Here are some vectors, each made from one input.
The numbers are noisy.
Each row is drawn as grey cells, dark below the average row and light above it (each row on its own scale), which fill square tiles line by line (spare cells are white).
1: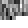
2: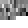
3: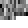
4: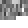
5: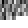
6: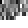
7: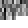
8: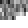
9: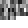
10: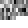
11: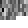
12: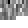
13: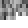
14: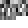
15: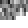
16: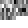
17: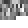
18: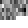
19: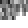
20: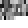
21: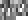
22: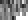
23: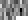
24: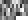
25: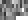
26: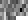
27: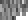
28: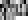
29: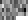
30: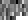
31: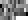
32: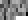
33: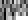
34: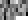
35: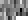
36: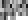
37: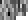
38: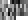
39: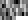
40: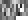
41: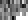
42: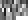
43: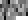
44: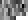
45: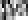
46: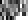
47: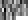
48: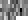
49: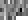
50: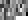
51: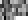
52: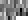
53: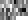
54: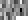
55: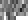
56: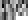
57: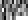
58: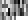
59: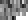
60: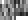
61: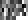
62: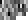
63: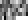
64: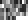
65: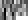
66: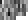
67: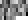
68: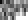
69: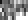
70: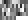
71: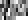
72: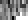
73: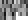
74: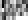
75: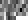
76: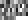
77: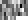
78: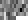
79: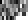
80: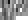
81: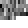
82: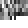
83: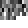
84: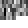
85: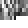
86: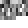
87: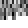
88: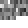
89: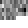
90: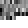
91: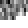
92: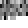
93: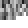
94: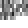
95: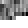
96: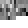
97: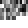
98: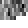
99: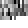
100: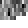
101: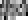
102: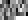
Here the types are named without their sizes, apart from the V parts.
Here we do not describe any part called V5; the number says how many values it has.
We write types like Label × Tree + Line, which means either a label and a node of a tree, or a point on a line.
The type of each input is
Tree × (Tree + V5).
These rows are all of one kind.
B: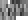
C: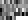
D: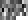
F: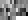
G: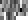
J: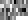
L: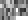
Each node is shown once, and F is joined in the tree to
C and J.
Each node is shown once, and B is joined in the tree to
L.
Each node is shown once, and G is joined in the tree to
D and J.
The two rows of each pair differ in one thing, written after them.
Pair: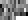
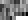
the value of V5
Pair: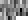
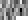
the node of the tree
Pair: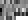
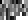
the node of the tree
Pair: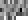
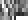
the value of V5
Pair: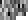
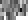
the value of V5
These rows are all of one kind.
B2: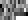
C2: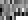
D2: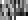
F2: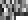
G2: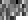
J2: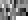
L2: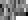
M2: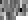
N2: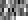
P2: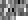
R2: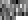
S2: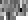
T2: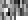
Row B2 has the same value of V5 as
F2, L2, N2 and P2.
